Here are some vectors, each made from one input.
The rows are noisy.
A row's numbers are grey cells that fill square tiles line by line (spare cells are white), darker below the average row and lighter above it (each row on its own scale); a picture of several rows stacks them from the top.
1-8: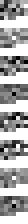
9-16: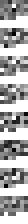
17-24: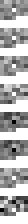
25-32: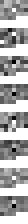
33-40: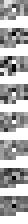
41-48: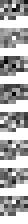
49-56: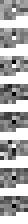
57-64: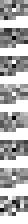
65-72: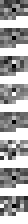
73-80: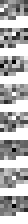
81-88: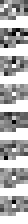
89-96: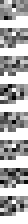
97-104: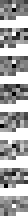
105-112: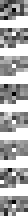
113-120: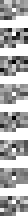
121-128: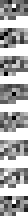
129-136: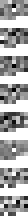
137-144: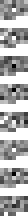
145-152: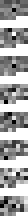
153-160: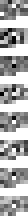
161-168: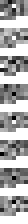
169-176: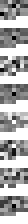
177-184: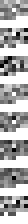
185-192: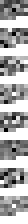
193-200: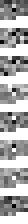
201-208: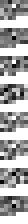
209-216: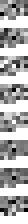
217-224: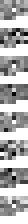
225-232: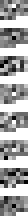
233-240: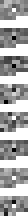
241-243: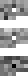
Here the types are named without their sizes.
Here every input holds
a true/false value, together with either a fixed value, or a node of a tree.
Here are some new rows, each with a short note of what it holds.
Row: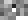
a node of a tree and a true/false value
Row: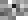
a true/false value
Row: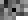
a true/false value
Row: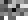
a true/false value
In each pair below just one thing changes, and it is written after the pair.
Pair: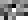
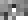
the node of the tree
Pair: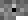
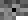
the node of the tree
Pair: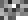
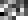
the true/false value
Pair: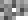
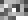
the node of the tree
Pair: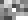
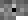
the true/false value
